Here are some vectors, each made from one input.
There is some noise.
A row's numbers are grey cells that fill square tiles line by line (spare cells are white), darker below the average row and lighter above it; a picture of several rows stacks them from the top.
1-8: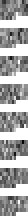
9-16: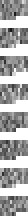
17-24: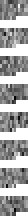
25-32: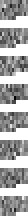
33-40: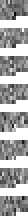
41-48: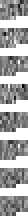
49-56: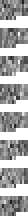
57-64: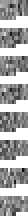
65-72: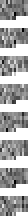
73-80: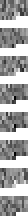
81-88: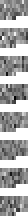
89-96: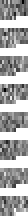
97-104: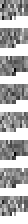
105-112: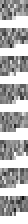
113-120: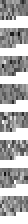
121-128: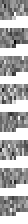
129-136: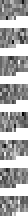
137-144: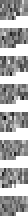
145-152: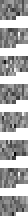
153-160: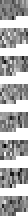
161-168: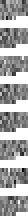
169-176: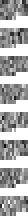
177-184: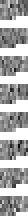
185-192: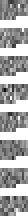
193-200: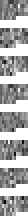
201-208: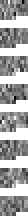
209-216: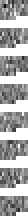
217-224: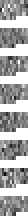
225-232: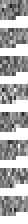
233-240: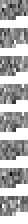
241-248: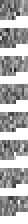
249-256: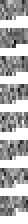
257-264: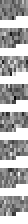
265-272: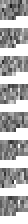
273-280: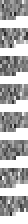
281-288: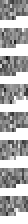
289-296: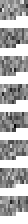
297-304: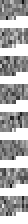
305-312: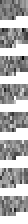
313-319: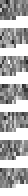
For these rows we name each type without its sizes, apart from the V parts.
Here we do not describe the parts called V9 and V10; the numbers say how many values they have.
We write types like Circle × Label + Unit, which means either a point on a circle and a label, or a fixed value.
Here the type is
(Bool × Bool × Bool × V9 + Line) × V10.
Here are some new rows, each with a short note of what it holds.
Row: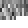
three true/false values, a value of V9 and a value of V10
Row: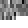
three true/false values, a value of V9 and a value of V10
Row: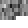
a point on a line and a value of V10
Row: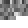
three true/false values, a value of V9 and a value of V10
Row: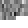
a point on a line and a value of V10
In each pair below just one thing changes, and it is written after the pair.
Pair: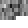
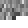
the value of V10
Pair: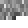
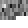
the value of V10
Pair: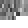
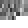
the place on the line
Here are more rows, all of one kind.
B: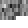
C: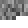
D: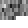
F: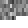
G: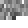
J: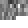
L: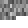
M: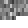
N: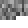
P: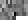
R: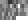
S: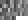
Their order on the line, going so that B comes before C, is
M, S, B, D, C, F, J, G, R, P, L, N.
